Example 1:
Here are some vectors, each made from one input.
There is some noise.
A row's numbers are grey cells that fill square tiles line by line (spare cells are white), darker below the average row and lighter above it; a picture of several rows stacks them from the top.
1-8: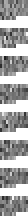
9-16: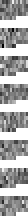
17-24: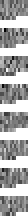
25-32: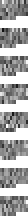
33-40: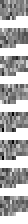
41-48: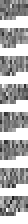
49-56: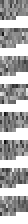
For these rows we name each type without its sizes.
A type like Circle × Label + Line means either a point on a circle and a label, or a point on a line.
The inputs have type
Bool × Bool × Bool + Tree + Unit.
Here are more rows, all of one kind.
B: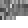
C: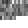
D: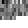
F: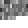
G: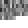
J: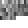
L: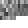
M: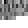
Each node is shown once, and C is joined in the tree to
B and D.
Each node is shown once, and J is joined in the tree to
L.
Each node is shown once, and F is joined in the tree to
B and G.
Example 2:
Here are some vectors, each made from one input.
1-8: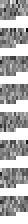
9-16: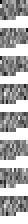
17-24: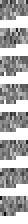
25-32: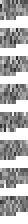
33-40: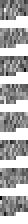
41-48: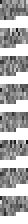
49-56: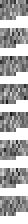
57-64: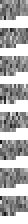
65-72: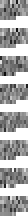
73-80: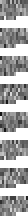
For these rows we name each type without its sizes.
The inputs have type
Bool × Tree.
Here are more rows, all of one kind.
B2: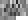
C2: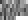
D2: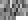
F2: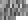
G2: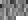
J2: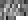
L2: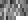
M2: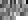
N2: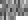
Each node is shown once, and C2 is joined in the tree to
G2, L2 and N2.
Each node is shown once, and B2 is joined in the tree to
D2.
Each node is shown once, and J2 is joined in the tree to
L2.
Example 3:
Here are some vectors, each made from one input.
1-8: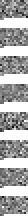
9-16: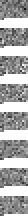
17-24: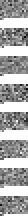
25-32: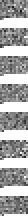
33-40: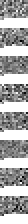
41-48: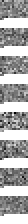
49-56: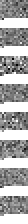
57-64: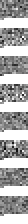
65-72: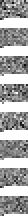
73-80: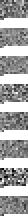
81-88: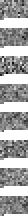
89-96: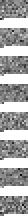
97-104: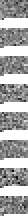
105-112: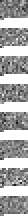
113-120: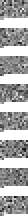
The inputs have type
Line7 + Line9.
